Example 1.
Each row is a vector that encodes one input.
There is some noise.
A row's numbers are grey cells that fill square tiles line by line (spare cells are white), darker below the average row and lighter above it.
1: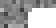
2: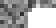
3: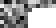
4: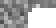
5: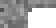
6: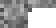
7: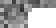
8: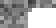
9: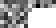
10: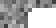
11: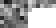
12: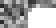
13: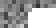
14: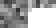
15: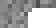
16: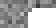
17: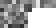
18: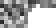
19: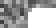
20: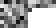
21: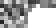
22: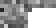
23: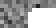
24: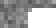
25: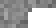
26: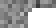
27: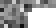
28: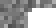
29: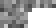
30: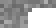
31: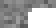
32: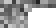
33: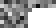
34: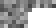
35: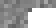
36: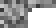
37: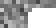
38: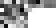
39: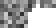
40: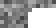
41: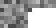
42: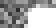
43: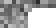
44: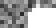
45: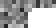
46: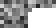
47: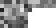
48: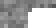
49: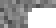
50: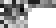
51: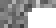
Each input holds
either a fixed value, or three true/false values.
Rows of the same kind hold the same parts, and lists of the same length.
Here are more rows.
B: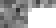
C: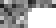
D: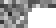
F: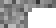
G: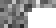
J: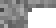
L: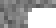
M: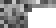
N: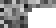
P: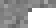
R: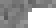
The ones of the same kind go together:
B
C, D, F, G, J, L, M, N, P, R

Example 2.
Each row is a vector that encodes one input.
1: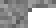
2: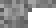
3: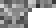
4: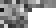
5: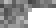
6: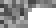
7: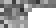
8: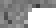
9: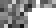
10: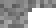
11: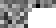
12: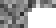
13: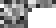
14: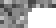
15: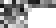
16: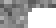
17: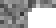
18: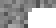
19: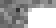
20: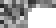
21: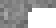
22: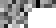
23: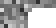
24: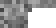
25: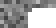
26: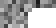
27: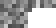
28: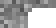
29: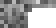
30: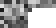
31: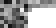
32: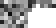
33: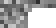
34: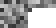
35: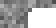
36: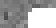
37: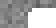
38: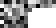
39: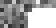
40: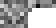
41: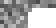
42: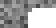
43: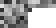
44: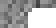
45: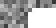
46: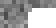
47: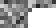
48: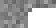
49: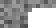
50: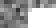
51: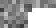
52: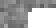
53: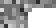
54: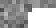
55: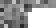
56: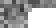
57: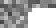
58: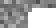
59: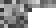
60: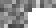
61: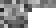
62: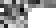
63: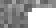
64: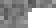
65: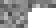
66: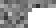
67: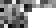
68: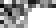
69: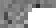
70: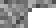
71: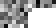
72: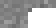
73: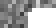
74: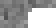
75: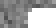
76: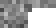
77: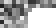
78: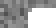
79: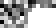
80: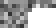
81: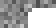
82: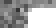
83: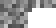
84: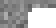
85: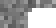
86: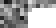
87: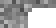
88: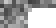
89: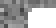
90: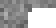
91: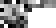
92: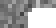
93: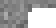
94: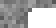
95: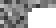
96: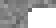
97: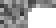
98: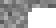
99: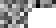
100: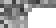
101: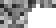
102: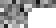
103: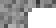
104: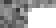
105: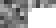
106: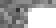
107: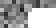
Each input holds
either a fixed value, or three true/false values.
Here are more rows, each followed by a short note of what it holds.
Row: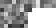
three true/false values
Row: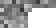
three true/false values
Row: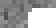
three true/false values
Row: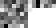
a fixed value
